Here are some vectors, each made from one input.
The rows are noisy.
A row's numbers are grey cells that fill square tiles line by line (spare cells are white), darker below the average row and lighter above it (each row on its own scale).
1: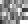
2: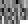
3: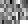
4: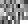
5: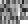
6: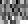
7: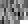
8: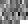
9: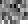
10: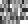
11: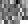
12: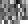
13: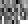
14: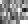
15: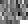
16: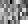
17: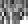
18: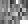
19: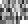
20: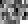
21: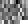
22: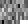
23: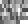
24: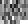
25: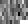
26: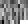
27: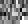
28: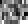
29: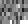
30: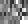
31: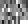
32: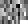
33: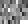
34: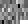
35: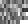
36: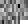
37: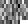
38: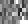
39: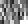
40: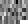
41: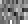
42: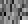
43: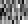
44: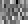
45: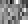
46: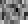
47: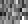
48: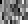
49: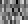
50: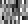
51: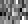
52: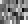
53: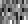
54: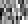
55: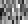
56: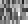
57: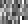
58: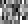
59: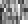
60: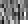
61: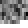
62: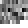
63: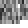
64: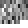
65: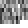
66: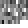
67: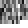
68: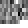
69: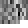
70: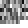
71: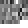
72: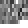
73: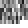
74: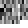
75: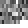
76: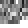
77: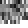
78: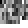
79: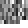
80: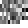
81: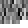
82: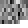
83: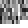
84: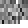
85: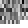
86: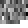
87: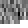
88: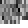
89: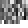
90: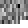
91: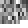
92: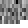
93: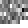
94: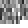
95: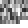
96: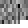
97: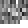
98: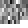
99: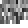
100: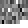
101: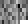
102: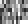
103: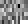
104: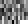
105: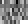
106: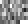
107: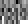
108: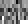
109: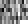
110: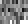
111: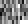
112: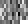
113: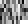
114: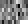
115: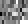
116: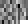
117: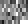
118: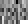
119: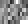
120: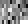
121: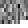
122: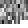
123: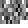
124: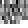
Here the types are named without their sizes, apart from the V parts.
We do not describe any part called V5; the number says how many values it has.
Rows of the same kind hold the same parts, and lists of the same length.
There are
2 kinds of row.
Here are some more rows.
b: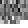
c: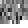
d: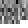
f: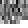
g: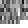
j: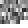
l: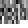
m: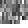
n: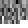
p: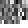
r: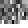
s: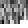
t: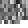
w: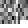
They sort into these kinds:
b, f, m, s, w
c, d, g, j, l, n, p, r, t

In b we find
a point on a line, a true/false value and a value of V5.
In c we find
a point on each of two lines.
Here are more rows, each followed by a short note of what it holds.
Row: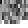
a point on a line, a true/false value and a value of V5
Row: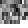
a point on a line, a true/false value and a value of V5
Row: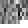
a point on a line, a true/false value and a value of V5
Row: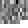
a point on each of two lines
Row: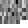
a point on each of two lines
